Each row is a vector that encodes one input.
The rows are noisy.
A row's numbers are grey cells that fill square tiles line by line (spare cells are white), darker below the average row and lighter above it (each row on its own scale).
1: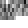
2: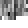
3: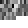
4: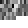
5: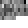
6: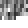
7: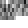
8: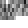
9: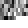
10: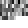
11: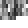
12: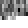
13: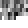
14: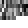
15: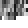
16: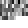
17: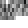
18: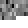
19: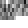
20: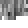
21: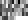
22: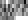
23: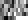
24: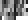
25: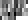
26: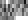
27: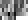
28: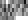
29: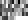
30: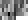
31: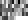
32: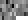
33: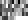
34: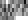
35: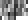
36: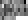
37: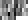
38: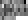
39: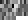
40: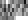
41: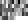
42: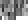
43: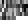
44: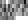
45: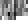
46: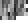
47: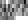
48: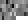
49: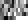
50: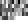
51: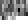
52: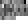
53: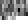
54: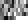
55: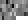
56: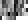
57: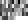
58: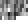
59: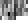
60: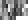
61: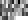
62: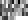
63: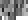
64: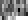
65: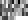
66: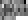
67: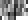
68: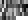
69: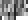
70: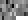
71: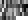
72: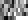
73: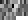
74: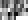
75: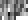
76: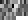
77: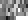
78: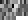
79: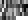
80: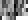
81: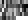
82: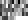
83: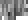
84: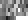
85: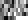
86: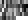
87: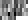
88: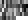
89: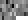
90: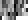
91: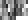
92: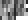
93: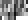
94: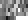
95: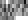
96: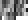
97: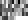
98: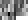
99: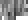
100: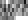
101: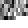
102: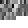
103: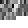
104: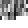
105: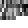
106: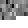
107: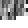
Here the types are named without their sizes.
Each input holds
either a fixed value, or a node of a tree, or three true/false values.
